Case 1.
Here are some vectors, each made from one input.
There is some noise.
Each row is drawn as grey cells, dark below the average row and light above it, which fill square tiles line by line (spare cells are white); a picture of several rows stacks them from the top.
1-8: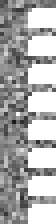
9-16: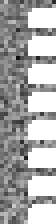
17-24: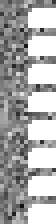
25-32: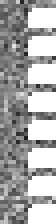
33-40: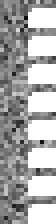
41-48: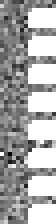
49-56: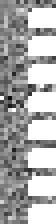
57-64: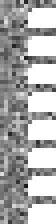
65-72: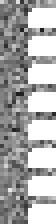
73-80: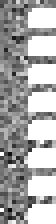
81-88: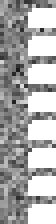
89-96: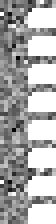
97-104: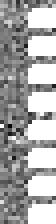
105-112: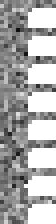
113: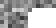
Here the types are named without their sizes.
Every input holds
a list of points on a line.
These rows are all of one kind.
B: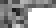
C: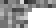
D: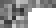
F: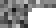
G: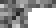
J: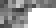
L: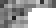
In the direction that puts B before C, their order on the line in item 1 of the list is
F, D, L, J, B, G, C.
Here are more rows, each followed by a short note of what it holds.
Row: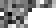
the empty list
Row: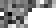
the empty list
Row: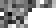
the empty list
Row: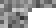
a list of one item
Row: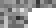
a list of one item
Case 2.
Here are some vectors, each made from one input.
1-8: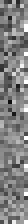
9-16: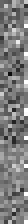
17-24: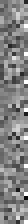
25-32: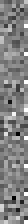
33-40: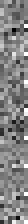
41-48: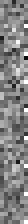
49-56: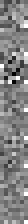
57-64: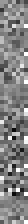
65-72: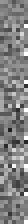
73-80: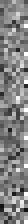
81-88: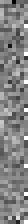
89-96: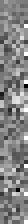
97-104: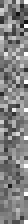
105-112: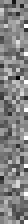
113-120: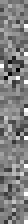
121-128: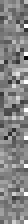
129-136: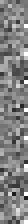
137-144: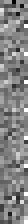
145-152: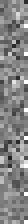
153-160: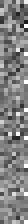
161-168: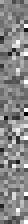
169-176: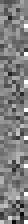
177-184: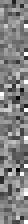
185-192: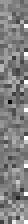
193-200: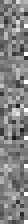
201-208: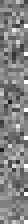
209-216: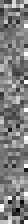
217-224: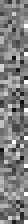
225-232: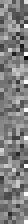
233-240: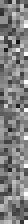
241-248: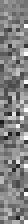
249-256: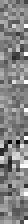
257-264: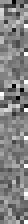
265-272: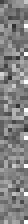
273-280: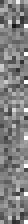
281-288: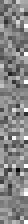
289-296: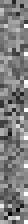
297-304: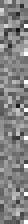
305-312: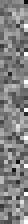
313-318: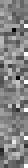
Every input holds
either three true/false values, or a list of up to two points on a 6-point line.
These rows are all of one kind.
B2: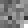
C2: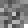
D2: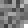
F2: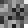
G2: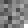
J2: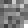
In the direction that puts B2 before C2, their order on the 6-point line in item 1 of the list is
F2, D2, B2, J2, G2, C2.
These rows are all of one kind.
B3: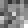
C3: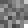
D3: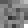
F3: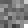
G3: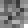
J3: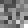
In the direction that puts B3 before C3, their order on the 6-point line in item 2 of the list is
B3, G3, F3, C3, J3, D3.
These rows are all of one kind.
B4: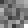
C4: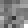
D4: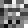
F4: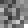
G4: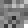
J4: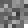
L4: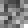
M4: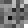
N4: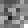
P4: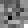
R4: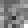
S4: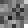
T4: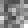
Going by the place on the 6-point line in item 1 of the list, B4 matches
C4, G4, R4 and T4.
